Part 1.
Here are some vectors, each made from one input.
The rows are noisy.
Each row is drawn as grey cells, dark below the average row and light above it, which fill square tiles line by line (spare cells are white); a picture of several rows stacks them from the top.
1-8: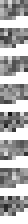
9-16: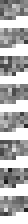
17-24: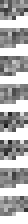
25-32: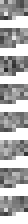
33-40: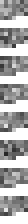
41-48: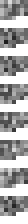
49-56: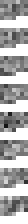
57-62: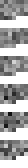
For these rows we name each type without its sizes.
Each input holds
a point on a circle.
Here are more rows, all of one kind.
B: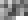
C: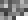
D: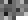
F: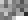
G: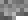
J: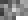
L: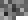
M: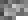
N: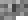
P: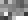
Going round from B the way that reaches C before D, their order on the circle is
B, F, P, G, M, J, C, D, L, N.
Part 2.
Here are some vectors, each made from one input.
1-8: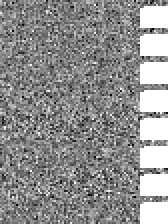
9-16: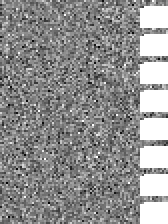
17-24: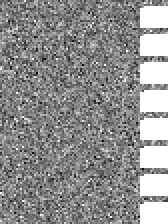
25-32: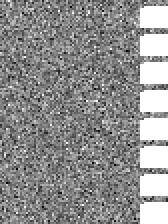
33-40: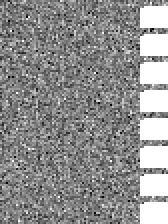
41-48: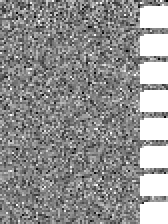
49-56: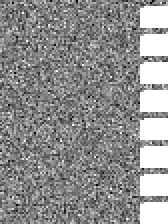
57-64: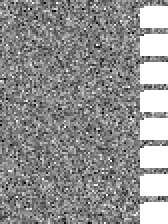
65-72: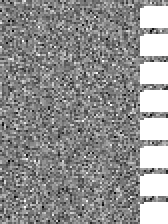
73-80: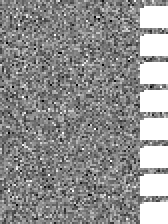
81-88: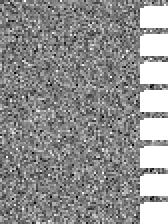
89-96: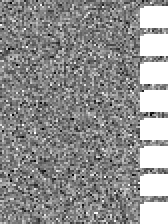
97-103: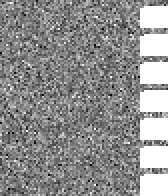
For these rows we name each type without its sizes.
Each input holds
either a point on a circle, or a fixed value.
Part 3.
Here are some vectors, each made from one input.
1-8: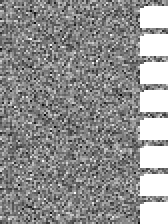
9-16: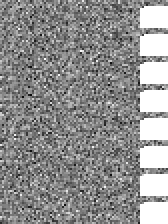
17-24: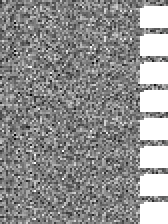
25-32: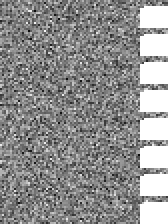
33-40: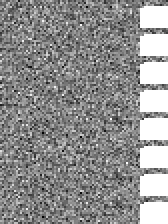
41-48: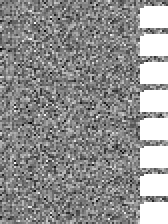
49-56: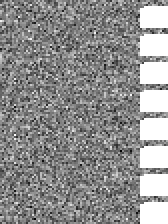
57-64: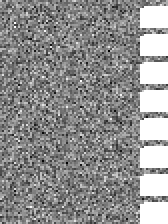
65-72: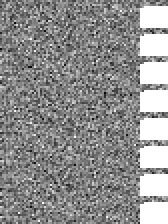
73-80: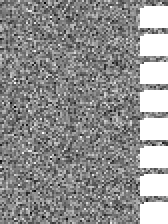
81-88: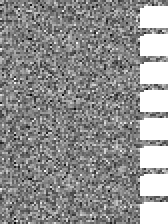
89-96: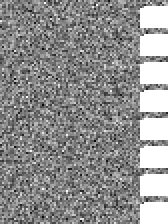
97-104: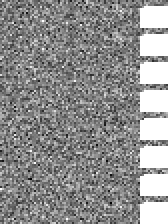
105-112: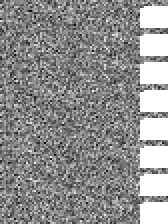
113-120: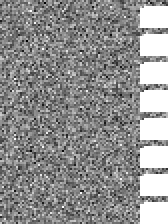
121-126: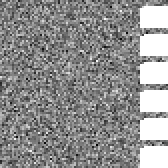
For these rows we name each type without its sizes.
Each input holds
three true/false values.
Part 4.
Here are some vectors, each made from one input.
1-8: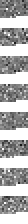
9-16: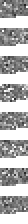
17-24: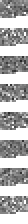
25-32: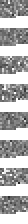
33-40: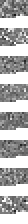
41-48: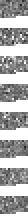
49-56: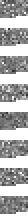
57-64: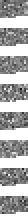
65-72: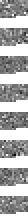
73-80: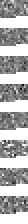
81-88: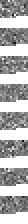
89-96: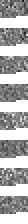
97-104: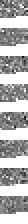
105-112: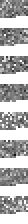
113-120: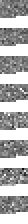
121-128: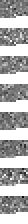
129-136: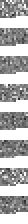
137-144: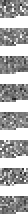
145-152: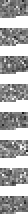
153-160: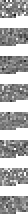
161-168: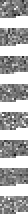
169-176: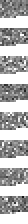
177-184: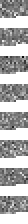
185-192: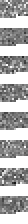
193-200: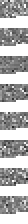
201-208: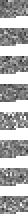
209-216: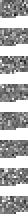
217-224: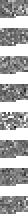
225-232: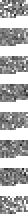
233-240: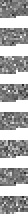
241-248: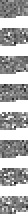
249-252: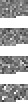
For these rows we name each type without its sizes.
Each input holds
a label.
